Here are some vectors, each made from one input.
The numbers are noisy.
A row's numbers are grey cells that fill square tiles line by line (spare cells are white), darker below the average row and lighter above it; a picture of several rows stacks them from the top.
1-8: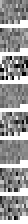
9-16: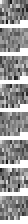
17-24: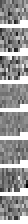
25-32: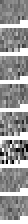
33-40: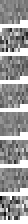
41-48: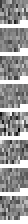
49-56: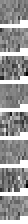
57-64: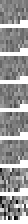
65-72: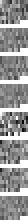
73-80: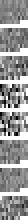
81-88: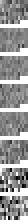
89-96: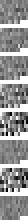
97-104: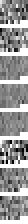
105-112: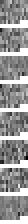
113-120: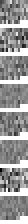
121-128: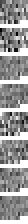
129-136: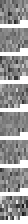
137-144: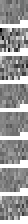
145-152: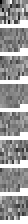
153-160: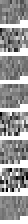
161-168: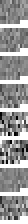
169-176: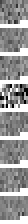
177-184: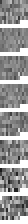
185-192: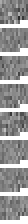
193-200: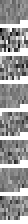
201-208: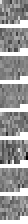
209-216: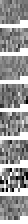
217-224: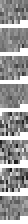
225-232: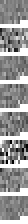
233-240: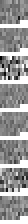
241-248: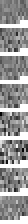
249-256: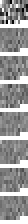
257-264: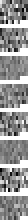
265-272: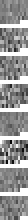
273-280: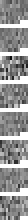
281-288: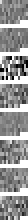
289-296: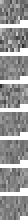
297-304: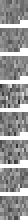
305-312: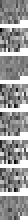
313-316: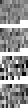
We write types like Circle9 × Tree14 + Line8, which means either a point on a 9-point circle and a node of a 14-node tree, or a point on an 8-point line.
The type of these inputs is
Bool × Circle14 + Unit.
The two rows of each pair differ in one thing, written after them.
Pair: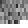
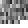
the place on the 14-point circle
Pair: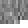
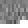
the true/false value
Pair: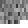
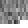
the place on the 14-point circle
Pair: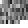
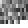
the true/false value
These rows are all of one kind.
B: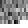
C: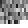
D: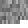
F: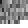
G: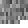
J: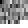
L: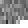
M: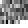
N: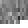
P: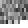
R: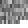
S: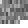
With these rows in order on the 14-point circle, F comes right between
B and P.
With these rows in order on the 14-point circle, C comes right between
J and S.
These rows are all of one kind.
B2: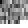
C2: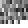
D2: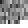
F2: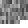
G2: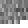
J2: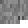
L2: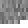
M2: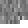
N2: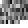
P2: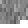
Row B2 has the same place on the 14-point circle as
C2 and G2.
